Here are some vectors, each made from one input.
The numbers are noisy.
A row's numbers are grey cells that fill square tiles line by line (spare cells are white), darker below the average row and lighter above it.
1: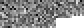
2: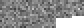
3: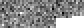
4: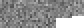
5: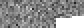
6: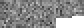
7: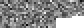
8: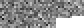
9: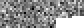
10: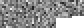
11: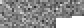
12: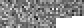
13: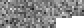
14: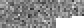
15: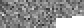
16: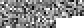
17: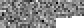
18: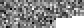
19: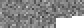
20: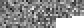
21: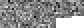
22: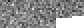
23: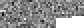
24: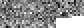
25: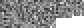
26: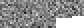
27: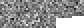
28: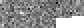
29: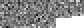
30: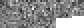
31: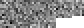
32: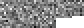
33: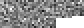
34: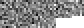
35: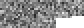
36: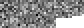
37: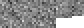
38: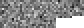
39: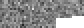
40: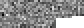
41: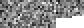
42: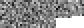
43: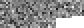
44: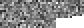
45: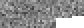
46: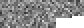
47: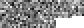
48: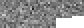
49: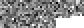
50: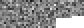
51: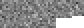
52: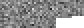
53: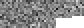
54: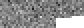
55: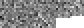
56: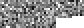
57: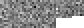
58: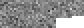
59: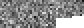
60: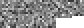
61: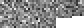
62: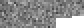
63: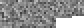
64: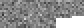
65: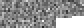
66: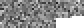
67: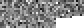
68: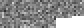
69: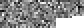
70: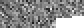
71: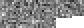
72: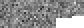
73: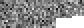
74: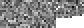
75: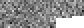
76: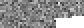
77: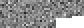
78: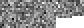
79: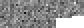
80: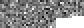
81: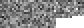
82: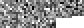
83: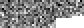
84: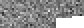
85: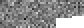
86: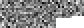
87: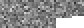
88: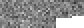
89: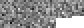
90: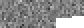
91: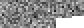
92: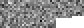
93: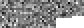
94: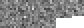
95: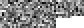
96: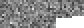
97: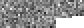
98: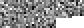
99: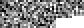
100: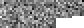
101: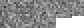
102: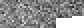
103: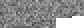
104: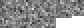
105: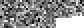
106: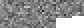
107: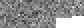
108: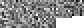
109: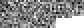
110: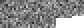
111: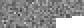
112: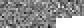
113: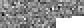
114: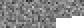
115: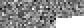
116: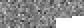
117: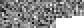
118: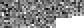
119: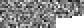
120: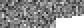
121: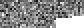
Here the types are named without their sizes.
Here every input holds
a point on a line, together with either a label, or a node of a tree.
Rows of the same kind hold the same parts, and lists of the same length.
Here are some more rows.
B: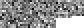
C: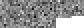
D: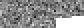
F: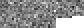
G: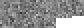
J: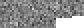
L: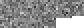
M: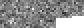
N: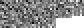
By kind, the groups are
B, F, G, J, N
C, D, L, M

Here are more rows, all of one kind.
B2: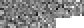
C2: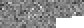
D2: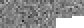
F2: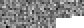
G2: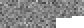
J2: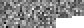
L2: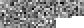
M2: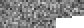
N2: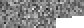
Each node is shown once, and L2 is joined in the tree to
M2.
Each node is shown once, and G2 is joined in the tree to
F2 and J2.
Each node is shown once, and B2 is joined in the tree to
N2.
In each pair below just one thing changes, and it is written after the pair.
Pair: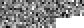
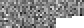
the node of the tree
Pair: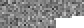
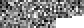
the place on the line
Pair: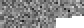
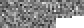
the place on the line
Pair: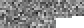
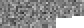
the node of the tree
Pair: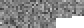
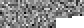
the node of the tree
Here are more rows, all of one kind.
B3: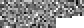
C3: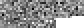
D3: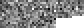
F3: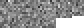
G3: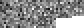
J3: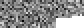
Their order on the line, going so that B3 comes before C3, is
D3, G3, B3, J3, C3, F3.
